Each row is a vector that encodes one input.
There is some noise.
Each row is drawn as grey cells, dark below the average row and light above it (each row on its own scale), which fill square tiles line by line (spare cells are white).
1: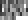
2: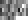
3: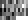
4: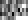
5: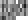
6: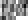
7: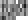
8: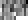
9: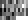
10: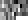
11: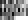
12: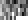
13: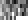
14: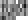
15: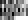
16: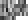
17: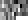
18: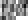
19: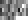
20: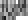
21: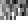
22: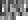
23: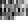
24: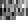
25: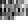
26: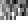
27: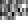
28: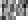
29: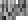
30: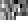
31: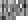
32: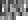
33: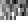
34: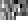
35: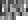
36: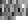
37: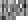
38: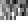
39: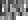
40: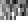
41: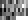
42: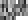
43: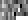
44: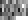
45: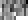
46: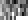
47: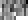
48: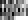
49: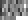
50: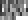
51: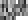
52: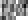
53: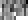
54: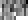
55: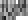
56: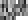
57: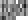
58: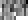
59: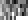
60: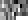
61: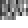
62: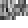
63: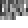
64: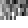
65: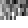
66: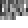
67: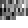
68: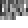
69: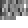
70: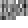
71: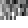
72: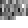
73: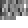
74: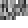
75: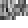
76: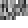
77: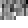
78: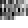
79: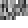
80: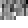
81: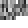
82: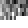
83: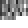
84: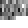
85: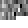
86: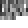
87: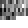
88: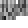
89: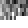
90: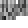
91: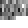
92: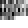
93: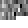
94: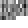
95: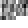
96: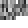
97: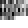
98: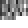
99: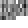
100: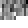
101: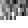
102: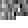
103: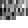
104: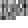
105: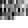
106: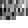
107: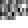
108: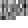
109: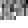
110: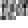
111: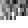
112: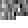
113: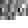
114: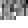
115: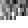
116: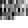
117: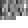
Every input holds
either a point on an 8-point line, or a point on a 9-point line.
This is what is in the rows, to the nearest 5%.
About 40% of them hold a point on an 8-point line. The rest hold a point on a 9-point line.
